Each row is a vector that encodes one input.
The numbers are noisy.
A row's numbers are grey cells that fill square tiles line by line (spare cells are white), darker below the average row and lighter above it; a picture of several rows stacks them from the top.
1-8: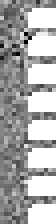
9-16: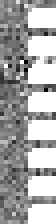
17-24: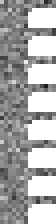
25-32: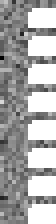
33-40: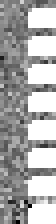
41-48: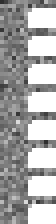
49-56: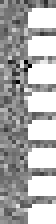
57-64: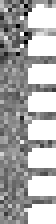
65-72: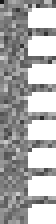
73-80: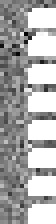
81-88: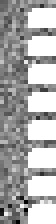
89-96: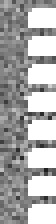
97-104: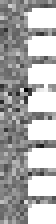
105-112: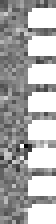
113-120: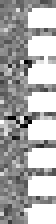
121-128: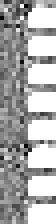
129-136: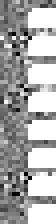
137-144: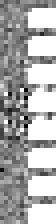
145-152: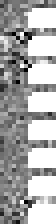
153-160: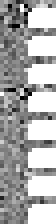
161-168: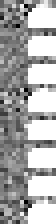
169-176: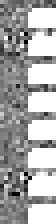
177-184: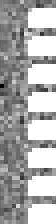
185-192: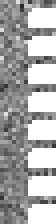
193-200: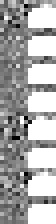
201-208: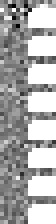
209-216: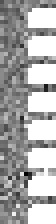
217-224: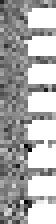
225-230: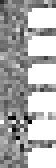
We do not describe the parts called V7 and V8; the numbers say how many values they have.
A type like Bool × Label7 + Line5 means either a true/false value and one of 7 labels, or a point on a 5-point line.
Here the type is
((Bool × Bool × Bool × Bool + Unit) × Label6 + Tree9) × V7 × V8.
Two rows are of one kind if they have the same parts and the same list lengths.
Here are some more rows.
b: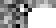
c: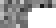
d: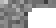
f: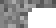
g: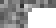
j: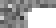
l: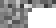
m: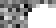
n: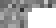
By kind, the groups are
b, m
c, d, g, j, l, n
f

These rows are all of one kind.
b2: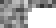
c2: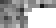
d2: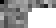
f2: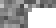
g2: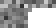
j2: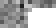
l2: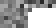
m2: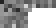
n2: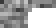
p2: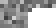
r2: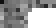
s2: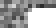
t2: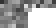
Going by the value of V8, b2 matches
d2, m2, n2 and r2.
